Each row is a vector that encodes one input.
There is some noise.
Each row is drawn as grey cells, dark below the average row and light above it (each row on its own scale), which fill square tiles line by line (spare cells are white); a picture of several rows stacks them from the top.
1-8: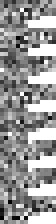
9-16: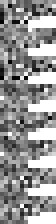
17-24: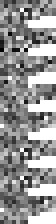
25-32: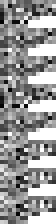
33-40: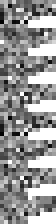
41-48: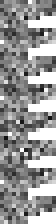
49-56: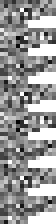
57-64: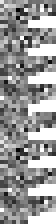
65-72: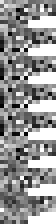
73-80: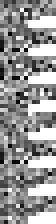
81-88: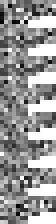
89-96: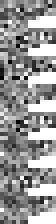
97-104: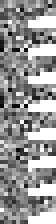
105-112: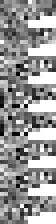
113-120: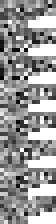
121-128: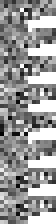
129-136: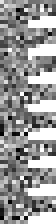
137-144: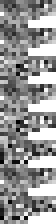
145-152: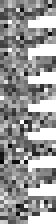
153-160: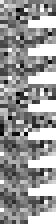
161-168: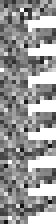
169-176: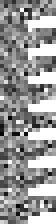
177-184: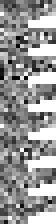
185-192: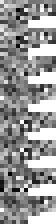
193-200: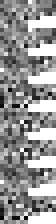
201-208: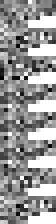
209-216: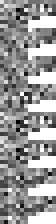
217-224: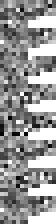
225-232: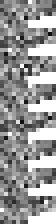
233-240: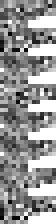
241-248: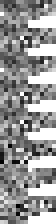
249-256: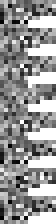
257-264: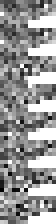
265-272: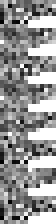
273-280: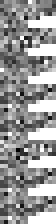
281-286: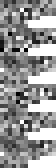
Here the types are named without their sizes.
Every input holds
a label.
